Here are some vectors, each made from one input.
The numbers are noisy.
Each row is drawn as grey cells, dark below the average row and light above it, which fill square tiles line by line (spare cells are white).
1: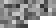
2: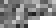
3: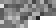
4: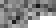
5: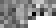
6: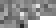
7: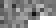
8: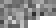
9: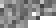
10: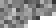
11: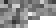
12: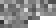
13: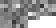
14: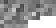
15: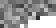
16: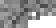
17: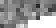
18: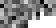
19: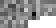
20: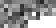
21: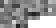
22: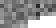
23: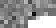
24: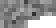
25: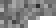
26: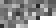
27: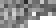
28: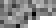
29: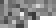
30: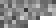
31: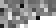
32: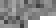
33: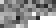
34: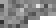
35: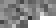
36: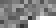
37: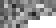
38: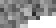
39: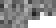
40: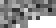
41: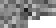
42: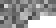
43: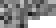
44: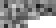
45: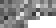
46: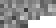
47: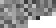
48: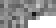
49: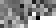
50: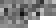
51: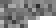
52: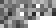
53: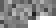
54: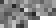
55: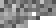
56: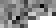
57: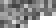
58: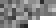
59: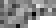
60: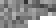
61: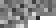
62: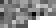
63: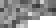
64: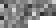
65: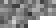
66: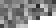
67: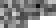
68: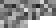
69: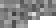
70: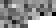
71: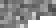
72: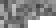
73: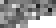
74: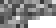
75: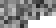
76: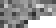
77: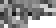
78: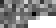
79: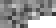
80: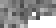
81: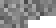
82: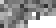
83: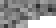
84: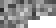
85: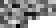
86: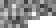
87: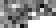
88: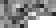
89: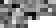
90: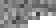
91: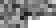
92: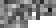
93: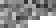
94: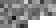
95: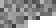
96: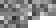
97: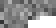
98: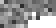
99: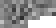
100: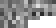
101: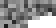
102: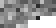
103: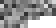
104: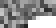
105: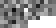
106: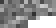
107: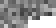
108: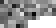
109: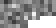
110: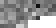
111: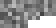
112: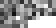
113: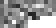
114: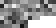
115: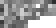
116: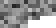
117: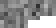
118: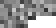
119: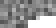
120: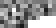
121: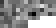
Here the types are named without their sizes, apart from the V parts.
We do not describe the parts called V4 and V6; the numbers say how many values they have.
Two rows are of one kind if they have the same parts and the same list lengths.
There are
2 kinds of row.
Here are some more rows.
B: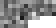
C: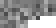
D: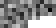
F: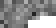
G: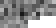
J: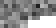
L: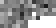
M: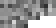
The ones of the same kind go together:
B, C, D, G, J, L
F, M

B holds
a point on a line, three true/false values and a value of V4.
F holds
three true/false values, a value of V4 and a value of V6.
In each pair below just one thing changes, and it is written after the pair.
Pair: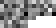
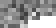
one of the three true/false values
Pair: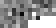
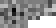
one of the three true/false values
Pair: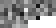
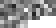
the value of V4
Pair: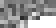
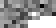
the value of V4
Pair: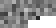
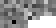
the value of V4
